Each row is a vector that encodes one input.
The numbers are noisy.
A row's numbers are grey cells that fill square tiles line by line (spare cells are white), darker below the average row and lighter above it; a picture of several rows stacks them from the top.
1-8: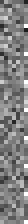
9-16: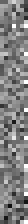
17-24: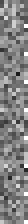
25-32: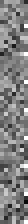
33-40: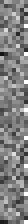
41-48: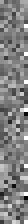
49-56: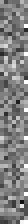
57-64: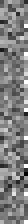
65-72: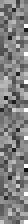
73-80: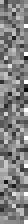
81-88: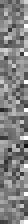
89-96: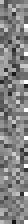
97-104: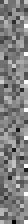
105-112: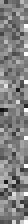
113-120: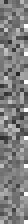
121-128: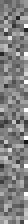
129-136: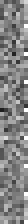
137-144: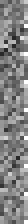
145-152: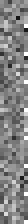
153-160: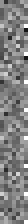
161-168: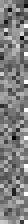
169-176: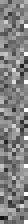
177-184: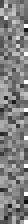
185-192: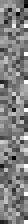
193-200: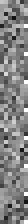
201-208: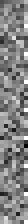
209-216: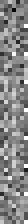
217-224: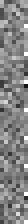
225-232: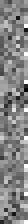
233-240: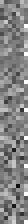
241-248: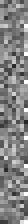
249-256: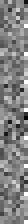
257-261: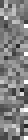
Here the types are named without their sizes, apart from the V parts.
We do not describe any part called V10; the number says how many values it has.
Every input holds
either a node of a tree and a true/false value, or a value of V10.
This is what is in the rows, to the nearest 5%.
About 55% of them hold a node of a tree and a true/false value. The rest hold a value of V10.
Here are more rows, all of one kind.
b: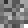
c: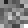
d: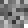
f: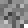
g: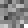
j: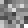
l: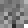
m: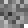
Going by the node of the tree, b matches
f and l.
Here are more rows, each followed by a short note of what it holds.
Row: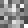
a value of V10
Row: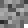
a value of V10
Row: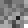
a node of a tree and a true/false value
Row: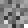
a node of a tree and a true/false value
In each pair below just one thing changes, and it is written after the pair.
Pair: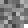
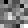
the node of the tree
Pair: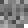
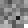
the node of the tree
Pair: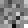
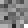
the node of the tree
